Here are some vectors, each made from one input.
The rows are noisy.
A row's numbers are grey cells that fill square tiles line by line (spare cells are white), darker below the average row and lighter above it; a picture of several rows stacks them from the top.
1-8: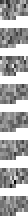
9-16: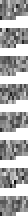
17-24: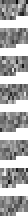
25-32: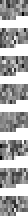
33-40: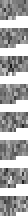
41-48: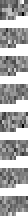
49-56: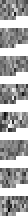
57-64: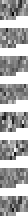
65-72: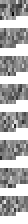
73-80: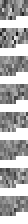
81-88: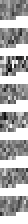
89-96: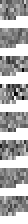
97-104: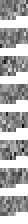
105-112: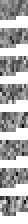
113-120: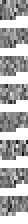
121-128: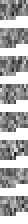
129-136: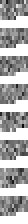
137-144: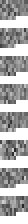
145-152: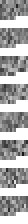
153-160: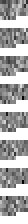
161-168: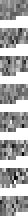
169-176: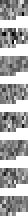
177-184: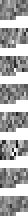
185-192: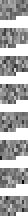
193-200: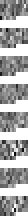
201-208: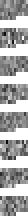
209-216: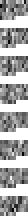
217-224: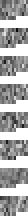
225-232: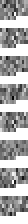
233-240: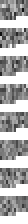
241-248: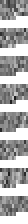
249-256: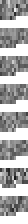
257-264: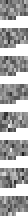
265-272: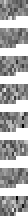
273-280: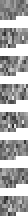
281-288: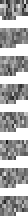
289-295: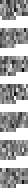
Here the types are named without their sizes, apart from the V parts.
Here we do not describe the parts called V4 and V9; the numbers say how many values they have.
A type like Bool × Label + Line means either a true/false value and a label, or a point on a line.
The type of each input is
(Label × Line + V4) × (Tree + V9).
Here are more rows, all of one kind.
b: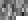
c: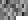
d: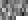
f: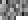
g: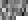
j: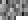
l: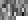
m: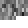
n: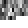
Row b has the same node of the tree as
f, j and n.
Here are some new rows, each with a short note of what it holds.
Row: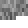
a label, a point on a line and a node of a tree
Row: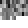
a value of V4 and a value of V9
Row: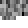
a value of V4 and a value of V9
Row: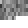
a label, a point on a line and a value of V9
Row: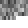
a value of V4 and a value of V9
